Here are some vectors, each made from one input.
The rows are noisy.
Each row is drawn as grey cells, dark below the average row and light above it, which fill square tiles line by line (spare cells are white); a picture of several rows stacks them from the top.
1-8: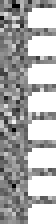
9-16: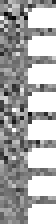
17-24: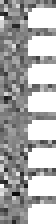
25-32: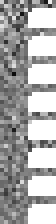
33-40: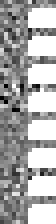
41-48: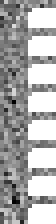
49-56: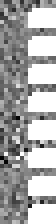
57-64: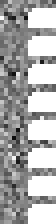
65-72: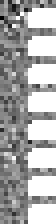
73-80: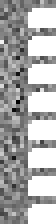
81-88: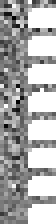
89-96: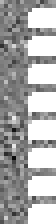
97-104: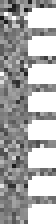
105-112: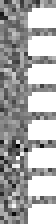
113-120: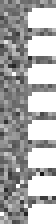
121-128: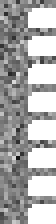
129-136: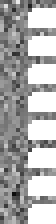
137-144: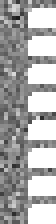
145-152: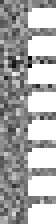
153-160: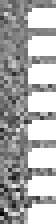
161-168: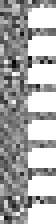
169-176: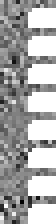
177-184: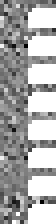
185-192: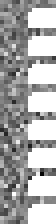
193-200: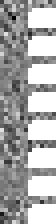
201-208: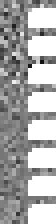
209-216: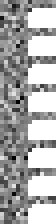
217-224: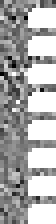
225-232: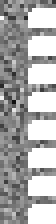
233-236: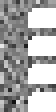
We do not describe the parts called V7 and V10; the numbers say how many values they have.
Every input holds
either two labels (each one of 6) and a value of V10, or a value of V7.
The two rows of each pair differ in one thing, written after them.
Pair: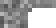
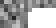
one of the two labels
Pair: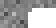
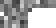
one of the two labels
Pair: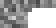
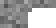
one of the two labels
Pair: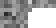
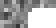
one of the two labels
